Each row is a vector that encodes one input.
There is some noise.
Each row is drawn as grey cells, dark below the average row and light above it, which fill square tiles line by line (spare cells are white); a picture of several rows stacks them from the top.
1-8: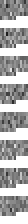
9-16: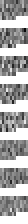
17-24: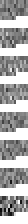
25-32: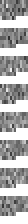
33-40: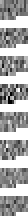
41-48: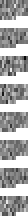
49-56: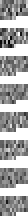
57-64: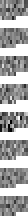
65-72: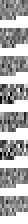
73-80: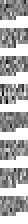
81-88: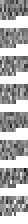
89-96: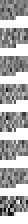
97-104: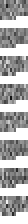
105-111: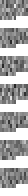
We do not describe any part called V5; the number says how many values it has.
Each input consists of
a list of up to two items, each a true/false value and a value of V5.
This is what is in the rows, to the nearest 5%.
All of them are lists of up to two items, each a true/false value and a value of V5: about 5% are empty, 50% hold one and 45% two.
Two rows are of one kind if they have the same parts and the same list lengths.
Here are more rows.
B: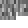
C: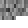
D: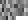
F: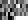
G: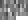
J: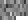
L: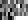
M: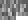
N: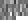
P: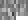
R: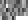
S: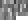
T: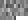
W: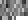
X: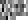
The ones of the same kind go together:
B, G, J, M, N, P, S, T, W
C, D, R, X
F, L

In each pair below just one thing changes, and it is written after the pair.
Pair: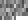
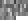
the true/false value in item 2 of the list
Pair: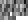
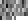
the true/false value in item 2 of the list
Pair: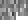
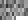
the true/false value in item 2 of the list
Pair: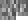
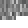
the true/false value in item 1 of the list
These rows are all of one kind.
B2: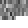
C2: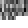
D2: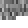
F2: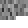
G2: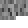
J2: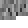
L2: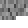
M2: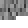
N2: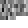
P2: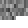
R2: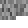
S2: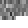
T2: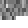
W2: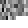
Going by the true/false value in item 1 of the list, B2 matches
C2, D2, S2 and T2.
